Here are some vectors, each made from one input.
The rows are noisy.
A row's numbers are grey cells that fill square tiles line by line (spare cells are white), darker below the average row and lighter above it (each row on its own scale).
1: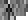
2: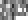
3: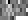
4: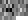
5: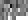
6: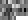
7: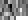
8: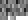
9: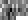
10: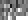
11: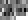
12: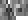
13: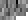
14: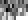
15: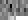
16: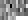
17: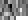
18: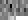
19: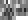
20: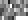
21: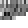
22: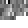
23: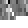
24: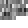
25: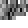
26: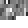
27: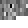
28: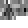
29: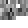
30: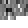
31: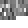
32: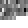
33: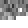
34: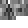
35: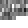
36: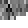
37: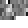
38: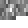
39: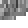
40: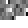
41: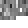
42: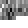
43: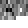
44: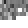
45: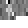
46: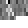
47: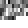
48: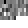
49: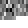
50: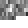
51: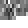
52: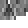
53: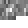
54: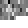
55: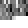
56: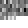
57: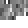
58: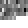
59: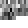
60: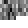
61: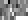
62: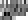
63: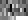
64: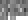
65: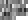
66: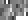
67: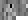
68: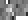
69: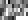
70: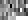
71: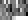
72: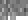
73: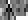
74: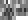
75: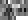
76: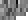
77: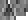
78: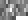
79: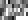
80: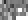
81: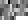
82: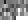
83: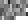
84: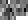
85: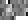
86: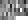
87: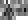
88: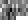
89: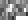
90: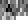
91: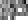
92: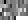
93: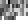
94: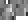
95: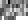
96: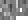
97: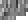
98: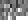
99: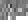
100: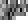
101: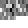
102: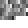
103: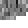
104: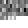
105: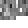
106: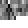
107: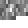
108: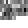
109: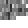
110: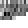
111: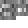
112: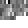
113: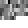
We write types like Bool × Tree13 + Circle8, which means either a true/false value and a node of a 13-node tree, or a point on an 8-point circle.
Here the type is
(Bool × Bool × Bool × Bool + Line5) × Tree11.
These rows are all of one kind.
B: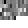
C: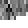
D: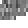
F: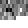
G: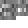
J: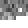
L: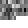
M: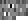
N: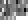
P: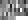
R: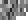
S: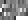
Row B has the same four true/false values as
M and S.
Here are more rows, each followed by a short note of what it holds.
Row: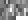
a point on a 5-point line and a node of an 11-node tree
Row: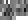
a node of an 11-node tree and four true/false values
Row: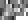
a point on a 5-point line and a node of an 11-node tree
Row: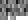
a node of an 11-node tree and four true/false values
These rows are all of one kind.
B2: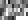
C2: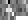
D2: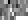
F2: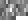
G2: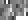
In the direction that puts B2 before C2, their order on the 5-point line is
D2, B2, C2, G2, F2.
